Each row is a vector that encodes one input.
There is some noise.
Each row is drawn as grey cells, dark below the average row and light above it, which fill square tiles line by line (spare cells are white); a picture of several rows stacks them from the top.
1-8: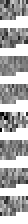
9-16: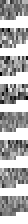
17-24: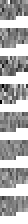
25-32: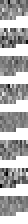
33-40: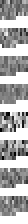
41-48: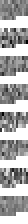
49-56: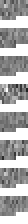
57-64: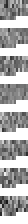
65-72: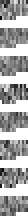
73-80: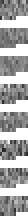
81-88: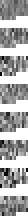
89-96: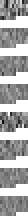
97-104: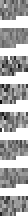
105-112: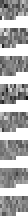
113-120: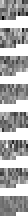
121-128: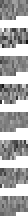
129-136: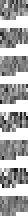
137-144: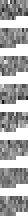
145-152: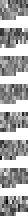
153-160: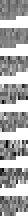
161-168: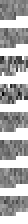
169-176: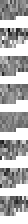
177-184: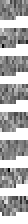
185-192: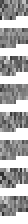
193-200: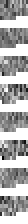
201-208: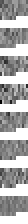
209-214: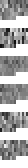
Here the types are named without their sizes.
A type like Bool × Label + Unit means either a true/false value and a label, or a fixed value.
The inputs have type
Line.
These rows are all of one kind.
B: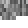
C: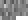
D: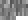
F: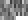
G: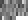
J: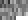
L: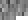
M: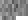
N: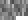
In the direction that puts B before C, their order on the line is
J, B, G, F, L, M, N, D, C.
